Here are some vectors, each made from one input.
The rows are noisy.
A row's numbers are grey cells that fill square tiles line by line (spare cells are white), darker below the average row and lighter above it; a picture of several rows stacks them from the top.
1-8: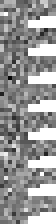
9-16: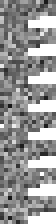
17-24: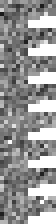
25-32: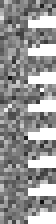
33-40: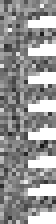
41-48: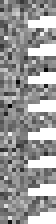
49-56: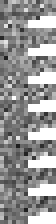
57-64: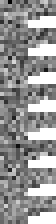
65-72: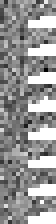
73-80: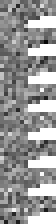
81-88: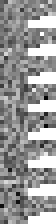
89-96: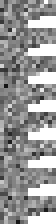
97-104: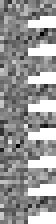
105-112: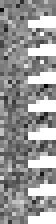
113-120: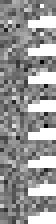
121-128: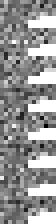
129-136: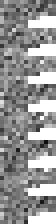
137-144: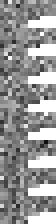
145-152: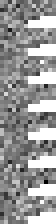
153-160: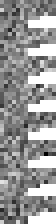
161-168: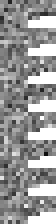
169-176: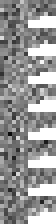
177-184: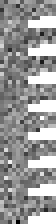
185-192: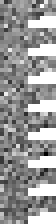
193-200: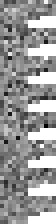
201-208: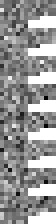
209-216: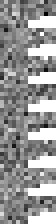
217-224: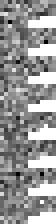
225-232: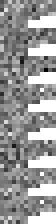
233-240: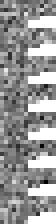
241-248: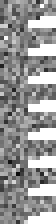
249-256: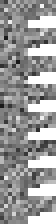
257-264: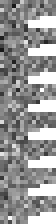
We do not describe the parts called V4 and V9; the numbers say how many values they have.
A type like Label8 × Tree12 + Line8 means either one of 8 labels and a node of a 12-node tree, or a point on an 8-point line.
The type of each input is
(Circle10 + V9) × (Line3 × Line5 + Unit) × V4.
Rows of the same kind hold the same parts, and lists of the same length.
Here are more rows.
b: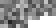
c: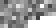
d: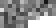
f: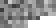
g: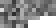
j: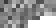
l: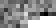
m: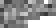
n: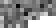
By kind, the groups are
b, n
c, f, j, m
d, g
l

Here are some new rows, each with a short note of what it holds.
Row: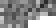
a value of V4 and a value of V9
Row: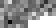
a point on a 10-point circle and a value of V4
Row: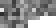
a value of V4 and a value of V9
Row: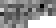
a value of V4 and a value of V9
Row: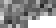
a point on a 10-point circle and a value of V4
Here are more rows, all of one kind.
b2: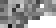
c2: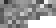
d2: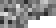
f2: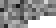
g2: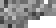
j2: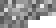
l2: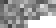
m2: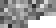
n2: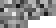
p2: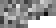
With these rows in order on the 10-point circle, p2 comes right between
j2 and l2.
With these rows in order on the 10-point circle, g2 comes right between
b2 and m2.
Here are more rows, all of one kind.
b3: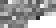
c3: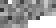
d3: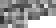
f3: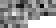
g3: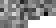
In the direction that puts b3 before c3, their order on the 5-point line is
b3, d3, f3, c3, g3.
